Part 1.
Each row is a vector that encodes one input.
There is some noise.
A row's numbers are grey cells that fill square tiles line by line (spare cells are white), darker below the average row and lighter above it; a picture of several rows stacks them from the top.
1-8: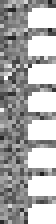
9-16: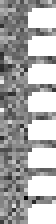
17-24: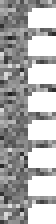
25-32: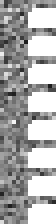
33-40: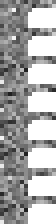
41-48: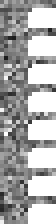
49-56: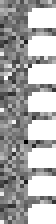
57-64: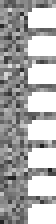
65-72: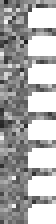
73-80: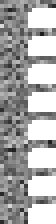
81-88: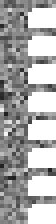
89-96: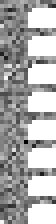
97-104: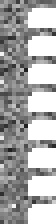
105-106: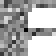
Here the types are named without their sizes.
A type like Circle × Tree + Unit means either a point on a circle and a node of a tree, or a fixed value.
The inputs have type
Line.
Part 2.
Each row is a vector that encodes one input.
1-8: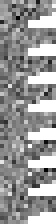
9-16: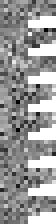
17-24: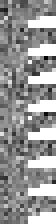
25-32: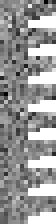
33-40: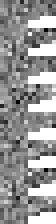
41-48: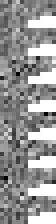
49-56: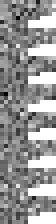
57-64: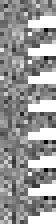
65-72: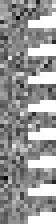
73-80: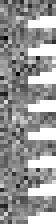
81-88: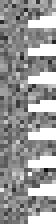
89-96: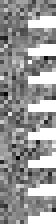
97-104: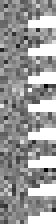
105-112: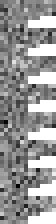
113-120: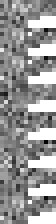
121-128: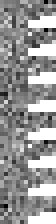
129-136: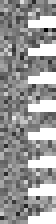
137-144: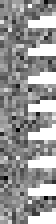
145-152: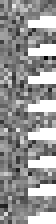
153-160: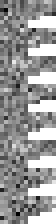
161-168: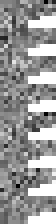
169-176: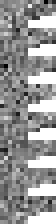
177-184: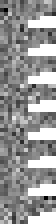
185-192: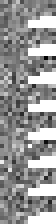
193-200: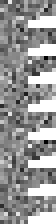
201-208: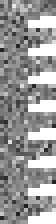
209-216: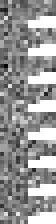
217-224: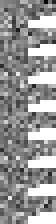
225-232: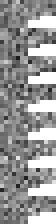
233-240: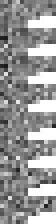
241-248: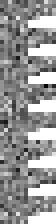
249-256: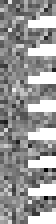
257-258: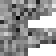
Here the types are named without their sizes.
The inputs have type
Tree.
